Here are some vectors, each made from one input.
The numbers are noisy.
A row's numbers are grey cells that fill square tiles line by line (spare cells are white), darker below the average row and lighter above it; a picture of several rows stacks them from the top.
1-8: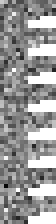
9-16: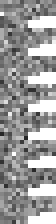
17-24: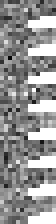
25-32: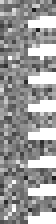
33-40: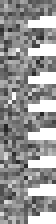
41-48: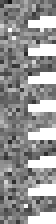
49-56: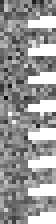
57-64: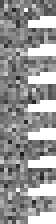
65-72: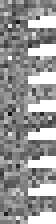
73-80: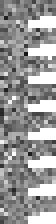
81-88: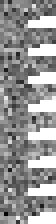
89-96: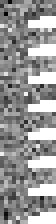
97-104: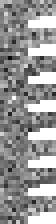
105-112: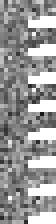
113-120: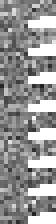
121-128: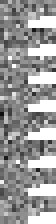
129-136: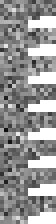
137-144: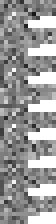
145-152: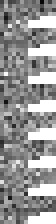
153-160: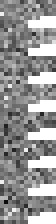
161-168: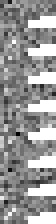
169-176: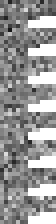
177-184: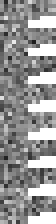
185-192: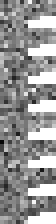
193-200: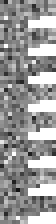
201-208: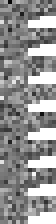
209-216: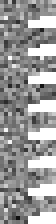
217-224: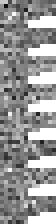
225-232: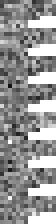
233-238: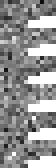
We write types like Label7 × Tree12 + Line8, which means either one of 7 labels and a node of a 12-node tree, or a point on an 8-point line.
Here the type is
(Line8 + Line9) × Line13.
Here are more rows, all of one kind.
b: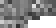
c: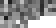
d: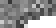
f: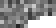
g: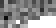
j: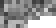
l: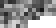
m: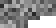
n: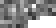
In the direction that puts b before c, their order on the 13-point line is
n, b, d, f, c, g, j, m, l.
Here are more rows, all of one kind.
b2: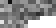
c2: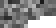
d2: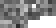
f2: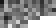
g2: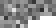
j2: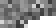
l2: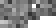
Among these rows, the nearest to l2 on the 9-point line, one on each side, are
d2 and j2.
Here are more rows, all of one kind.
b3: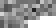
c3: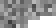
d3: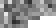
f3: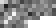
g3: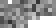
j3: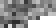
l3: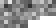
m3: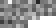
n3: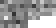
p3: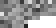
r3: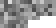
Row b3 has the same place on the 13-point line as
d3, f3 and r3.
